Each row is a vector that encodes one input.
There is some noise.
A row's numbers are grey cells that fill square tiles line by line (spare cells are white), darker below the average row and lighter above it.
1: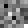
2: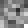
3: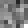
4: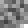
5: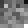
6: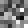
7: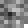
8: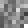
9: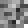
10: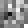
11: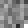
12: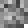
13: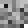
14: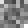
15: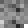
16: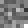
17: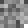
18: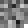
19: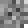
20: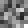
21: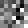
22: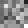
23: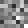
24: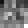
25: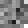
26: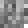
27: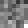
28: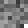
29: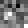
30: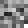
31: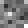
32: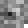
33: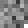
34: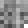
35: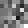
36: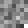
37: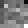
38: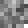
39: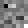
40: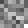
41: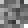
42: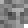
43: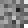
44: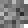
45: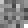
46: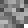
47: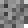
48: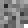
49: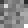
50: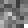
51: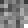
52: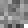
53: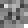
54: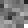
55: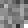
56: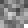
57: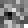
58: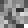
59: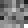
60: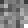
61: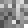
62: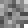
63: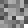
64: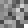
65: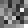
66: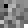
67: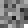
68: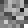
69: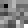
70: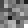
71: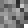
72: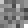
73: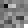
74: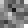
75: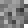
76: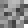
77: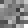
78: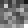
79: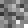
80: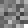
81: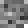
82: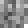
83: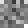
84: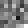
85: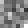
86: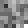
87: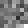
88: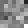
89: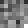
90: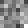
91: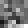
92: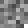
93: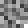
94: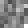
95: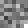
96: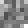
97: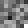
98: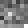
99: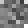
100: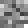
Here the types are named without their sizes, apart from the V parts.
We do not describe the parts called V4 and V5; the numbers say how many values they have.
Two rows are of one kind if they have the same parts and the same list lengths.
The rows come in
2 kinds.
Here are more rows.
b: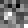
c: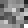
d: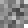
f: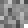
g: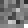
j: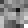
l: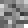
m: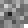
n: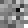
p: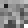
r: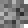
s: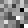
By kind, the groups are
b, c, f, g, j, s
d, l, m, n, p, r

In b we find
a true/false value, a value of V4 and a value of V5.
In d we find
a point on a circle, a true/false value and a value of V4.
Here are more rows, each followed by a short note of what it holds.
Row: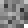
a point on a circle, a true/false value and a value of V4
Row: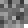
a point on a circle, a true/false value and a value of V4
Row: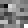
a point on a circle, a true/false value and a value of V4
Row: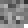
a true/false value, a value of V4 and a value of V5
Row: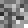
a point on a circle, a true/false value and a value of V4
